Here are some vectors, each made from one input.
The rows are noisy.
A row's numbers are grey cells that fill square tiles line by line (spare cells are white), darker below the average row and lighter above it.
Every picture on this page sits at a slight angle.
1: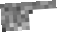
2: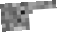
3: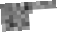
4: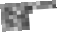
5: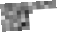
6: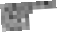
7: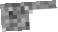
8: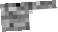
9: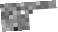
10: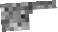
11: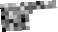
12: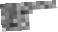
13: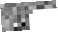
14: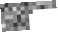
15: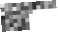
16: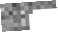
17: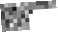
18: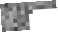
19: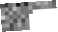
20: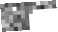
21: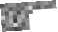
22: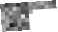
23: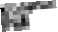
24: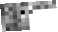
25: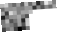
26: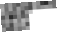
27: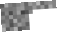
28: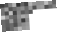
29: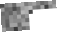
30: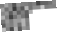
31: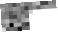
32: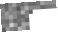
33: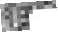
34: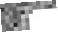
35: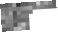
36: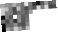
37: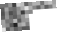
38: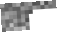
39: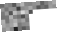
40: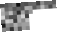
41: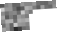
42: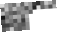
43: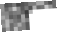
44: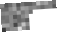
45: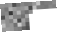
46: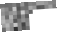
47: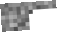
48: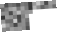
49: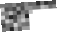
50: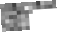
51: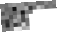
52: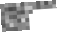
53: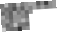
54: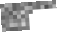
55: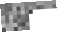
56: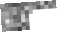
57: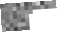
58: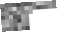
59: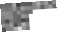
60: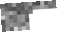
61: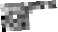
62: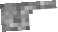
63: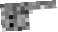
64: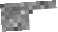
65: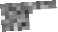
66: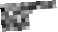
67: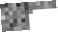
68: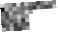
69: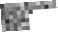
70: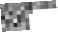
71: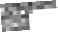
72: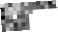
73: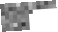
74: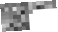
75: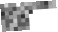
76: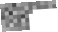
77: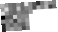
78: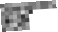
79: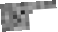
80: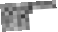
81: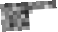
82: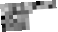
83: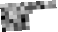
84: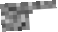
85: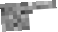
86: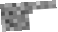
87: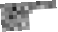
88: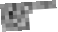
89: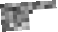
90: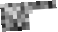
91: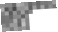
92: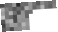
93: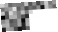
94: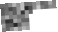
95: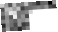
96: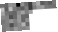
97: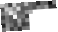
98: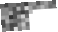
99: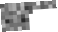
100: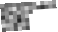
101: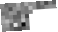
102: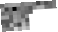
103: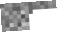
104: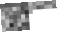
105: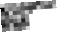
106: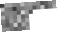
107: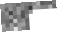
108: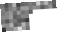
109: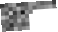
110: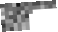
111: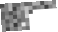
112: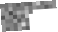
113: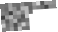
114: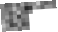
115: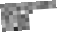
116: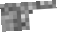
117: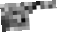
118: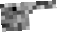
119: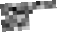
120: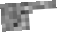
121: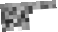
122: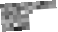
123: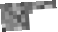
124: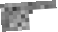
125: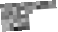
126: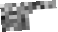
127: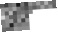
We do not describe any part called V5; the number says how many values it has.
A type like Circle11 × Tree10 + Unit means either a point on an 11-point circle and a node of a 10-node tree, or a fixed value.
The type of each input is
Bool × Bool × Bool × (Tree8 + Unit) + V5.
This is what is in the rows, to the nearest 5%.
About 85% of them hold three true/false values, together with either a fixed value, or a node of an 8-node tree. The rest hold a value of V5.
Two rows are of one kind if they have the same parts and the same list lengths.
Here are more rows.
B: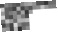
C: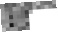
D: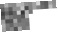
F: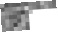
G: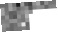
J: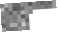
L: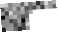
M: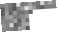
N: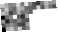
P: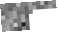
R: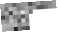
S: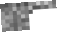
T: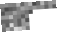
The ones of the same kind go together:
B, C, D, F, M, P, T
G, J, R, S
L, N

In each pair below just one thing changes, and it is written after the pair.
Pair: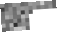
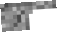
the node of the tree
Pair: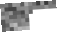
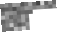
the node of the tree
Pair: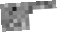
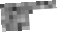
one of the three true/false values
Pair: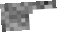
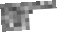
the node of the tree
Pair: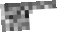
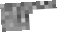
the node of the tree
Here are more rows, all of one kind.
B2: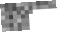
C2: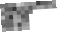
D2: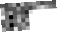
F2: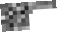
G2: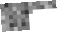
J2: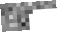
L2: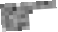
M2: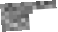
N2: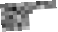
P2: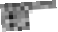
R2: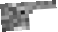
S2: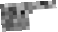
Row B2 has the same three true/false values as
C2, L2 and N2.
